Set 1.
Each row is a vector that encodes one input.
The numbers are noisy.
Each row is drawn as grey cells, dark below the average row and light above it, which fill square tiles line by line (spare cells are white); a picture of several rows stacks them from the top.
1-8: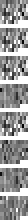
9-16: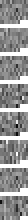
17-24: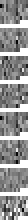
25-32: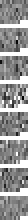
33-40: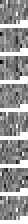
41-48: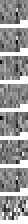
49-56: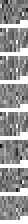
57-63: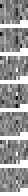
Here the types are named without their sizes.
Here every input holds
either a fixed value, or a node of a tree.
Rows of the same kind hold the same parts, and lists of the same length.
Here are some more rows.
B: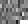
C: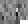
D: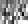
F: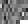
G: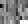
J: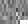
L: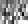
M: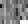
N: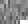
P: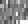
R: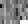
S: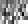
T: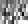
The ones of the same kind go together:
B, C, F, G, J, M, N, P, R
D, L, S, T

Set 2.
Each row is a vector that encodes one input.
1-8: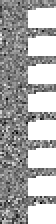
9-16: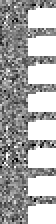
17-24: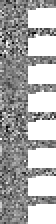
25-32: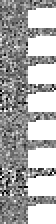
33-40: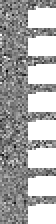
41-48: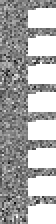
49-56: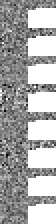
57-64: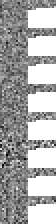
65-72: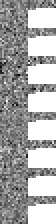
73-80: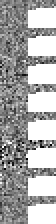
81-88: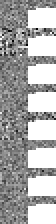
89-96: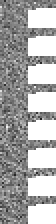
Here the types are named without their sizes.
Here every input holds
a point on a circle.
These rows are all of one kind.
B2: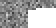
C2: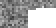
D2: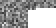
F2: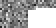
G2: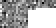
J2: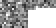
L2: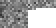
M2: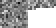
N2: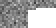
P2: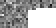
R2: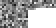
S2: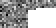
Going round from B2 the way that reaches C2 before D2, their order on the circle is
B2, C2, R2, S2, D2, P2, G2, F2, J2, M2, L2, N2.
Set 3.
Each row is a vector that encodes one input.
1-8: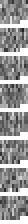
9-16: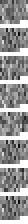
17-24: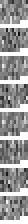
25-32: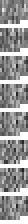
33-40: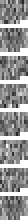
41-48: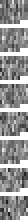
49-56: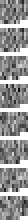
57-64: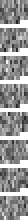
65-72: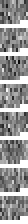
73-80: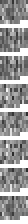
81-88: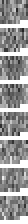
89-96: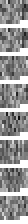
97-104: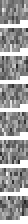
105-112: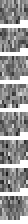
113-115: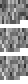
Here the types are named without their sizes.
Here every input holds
a node of a tree.
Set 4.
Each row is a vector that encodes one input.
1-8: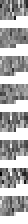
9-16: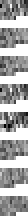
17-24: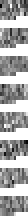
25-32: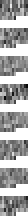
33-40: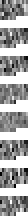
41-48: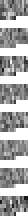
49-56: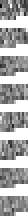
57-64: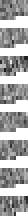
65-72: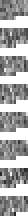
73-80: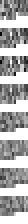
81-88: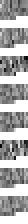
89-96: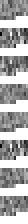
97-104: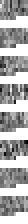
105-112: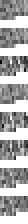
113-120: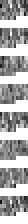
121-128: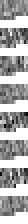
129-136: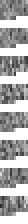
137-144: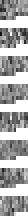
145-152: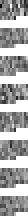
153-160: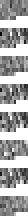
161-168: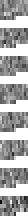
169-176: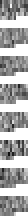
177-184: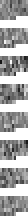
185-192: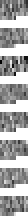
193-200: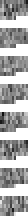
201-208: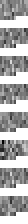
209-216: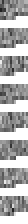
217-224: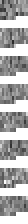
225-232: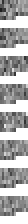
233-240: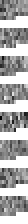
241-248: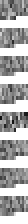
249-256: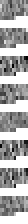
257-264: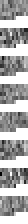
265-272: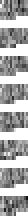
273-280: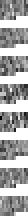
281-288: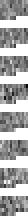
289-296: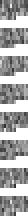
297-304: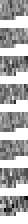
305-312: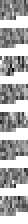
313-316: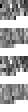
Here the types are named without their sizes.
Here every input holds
a point on a line.
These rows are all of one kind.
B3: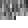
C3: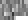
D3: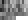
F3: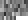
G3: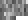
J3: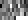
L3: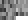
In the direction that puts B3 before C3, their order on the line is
J3, B3, F3, G3, C3, L3, D3.
